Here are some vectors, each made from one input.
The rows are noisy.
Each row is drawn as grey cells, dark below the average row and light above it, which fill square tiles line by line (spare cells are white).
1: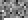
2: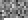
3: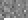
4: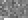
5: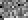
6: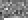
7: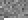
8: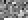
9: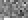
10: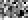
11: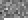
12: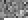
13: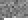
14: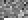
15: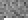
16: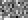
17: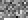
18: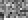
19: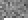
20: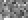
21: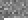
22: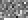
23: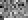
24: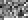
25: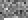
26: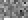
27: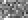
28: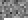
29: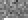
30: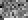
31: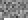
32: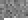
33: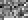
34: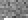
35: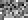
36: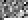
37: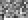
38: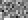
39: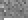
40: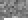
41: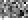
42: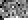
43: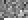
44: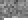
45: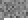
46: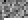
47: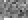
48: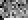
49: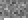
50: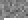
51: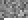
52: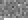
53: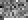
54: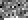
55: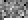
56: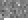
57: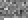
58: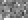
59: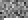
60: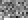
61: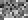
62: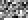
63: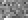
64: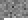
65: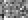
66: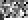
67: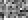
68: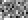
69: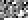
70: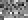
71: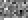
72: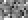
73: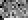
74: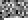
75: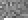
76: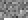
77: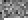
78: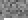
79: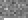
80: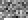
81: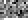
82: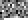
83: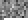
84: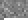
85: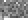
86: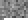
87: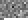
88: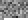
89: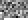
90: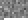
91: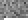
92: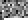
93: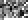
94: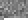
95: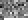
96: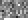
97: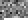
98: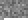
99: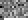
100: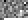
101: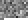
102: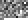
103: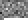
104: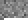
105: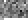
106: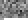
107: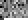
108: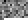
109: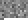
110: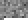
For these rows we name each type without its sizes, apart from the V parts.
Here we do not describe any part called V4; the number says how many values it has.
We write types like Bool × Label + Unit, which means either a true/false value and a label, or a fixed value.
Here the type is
Bool × V4 + List(Line).
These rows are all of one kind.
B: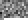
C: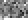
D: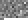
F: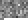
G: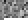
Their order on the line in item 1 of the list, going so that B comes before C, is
B, F, G, C, D.
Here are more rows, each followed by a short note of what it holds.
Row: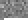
a list of two items
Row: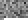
a list of one item
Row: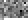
a list of two items
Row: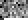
a true/false value and a value of V4
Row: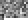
the empty list
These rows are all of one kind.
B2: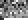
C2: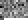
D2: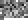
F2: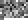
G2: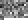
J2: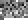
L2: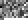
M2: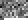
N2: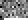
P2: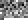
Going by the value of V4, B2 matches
G2 and M2.
